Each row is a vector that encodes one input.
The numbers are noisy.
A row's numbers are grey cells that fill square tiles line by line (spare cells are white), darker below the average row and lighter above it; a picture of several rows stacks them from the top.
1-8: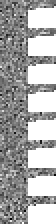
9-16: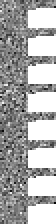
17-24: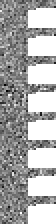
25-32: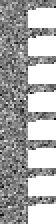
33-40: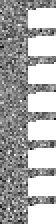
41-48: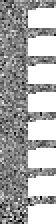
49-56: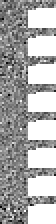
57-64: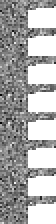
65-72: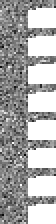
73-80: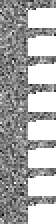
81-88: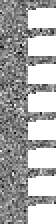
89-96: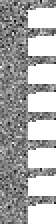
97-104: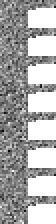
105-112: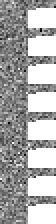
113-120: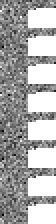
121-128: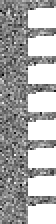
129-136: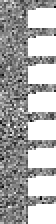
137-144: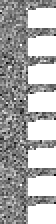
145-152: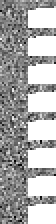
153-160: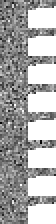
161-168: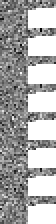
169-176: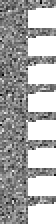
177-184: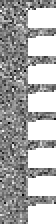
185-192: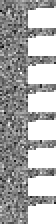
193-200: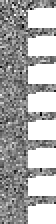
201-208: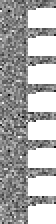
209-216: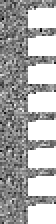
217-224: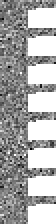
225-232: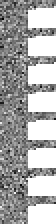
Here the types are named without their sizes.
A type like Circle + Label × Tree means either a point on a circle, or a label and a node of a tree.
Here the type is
Bool × Bool × Bool × Bool + Line × Tree × Tree × (Tree + Unit).
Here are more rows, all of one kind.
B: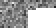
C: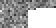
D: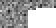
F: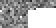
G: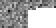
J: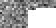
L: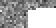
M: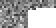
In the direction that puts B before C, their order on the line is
M, G, F, D, B, C, J, L.
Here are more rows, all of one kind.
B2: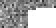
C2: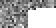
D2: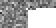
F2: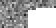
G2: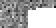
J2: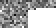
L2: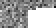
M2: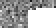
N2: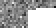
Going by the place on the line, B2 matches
F2 and J2.
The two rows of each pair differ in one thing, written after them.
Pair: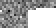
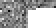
the place on the line
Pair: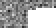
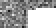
the node of one of the three trees
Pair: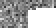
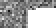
the node of one of the three trees
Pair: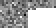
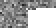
the node of one of the three trees
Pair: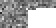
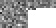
the place on the line
